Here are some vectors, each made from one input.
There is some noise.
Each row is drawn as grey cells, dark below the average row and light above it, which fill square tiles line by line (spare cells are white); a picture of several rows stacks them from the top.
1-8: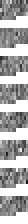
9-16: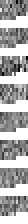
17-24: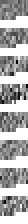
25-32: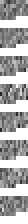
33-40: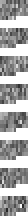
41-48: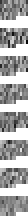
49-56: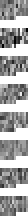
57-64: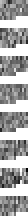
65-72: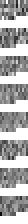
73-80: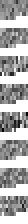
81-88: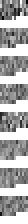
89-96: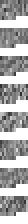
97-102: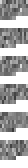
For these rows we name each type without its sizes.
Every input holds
a list of points on a line.
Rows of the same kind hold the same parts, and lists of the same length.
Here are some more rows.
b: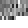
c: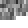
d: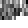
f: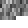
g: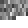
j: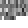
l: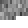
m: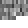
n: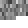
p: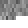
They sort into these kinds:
b, c, f, g, j, l, m, p
d
n

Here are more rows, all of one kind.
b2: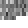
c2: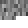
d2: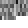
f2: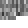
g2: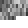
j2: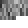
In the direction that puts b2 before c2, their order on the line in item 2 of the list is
b2, c2, d2, g2, f2, j2.
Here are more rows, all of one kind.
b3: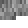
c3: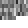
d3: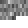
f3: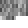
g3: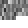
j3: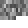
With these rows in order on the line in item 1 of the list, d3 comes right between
b3 and c3.
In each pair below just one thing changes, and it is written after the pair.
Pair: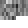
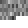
the place on the line in item 1 of the list
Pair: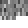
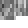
the place on the line in item 2 of the list
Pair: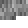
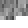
the place on the line in item 1 of the list
